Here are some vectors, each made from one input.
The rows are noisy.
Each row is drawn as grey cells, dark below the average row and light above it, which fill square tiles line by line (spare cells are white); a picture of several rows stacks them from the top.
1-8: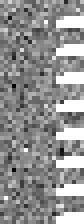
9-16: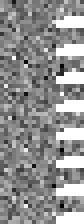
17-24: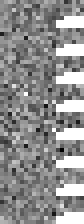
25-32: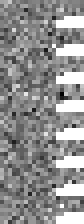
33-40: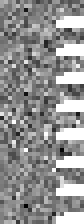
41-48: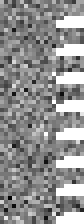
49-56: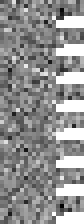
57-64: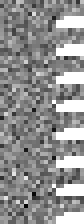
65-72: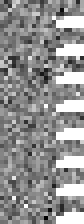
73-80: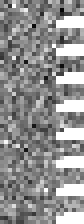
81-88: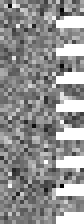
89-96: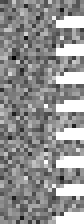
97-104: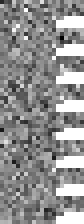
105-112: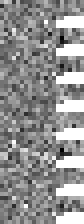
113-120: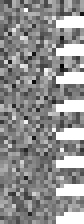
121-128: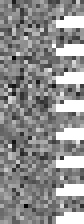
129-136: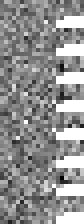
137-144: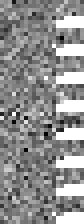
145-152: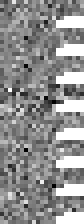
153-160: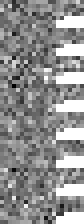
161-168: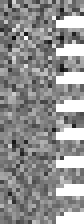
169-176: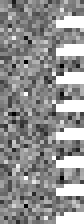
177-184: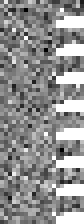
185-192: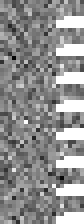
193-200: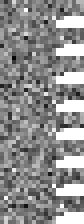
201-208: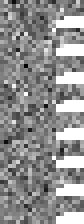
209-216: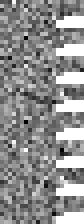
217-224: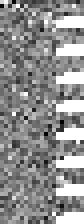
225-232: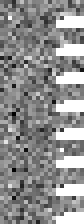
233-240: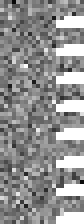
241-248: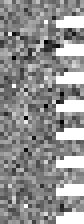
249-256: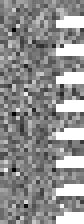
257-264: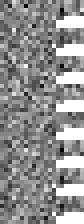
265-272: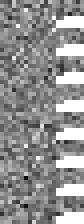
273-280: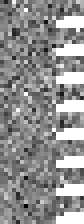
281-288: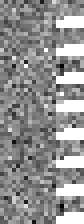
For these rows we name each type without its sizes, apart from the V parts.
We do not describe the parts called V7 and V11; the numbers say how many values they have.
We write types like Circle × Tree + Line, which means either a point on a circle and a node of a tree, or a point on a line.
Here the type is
((Bool × Bool × Bool + Unit) × Line + V11) × V7.
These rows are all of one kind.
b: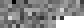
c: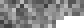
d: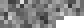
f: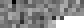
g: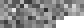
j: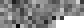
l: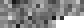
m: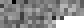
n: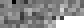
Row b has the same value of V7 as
f, m and n.
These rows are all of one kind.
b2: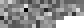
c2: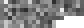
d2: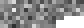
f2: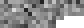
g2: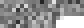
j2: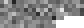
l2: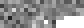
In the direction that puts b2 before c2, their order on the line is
f2, g2, l2, d2, b2, j2, c2.
